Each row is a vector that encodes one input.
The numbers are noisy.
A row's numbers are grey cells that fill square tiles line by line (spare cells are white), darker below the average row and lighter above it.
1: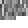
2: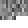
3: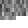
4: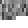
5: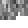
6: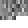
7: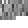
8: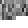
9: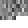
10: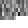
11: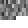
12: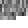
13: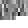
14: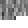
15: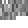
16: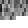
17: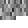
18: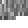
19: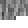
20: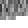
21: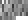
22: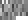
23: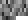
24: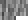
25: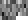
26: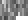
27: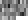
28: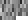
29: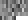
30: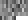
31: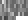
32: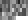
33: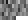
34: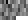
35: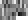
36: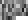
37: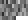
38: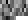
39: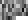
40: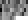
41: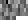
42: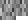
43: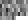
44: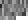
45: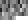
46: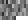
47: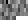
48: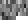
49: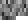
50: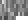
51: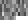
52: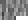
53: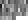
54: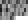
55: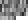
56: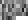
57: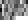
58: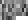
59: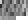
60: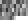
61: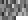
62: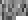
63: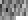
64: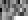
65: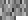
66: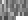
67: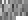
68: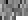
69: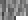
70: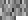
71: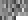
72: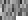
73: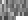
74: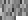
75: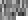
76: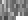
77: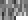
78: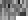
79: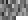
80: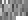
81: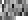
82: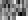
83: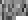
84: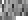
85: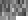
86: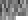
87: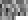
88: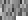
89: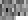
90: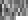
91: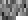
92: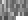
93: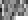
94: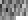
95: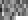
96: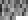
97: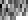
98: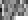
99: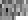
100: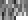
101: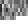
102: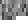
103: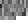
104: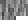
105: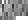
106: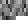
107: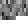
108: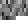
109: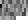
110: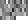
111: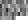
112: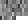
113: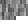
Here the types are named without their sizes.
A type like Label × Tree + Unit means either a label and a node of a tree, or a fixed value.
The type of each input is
Bool × Bool × Bool + Tree × Tree.
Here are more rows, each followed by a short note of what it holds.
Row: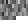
three true/false values
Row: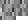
three true/false values
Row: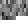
three true/false values
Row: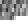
a node of each of two trees
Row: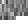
three true/false values
